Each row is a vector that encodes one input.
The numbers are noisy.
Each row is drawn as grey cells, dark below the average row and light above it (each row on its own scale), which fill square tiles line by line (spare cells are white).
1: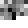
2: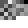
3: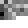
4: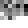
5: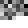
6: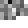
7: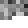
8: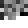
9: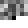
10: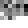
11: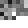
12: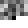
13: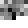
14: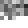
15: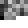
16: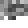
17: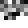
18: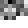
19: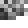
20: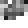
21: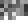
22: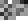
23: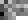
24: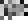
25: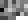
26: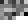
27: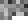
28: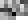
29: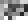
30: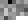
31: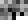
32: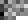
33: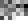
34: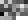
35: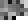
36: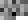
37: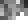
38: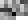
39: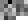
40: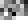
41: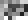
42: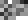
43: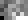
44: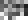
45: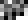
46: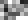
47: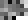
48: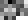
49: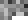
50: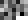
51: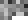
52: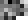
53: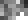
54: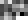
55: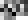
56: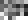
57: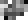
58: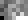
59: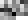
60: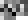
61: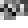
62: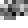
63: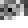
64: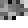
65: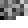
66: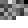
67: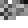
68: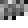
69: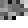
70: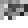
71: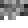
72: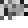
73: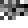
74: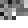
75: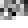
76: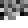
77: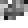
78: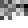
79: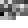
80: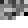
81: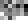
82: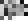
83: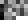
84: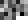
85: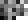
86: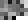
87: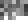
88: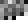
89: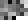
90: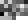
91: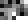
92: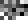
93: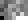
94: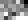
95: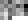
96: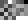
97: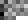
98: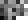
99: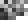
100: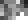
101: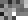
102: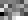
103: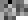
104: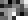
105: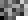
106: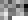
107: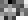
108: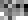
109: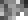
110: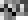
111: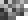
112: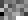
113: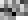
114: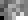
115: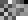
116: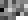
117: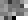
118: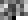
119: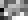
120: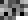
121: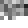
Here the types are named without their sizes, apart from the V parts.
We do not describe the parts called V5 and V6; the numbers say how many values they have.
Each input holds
a value of V6, together with either a point on a line and a true/false value, or a value of V5.
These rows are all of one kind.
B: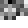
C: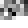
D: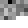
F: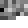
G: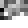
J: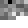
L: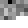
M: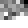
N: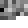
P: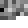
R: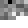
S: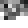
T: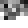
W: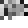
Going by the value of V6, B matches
D, J, L and R.
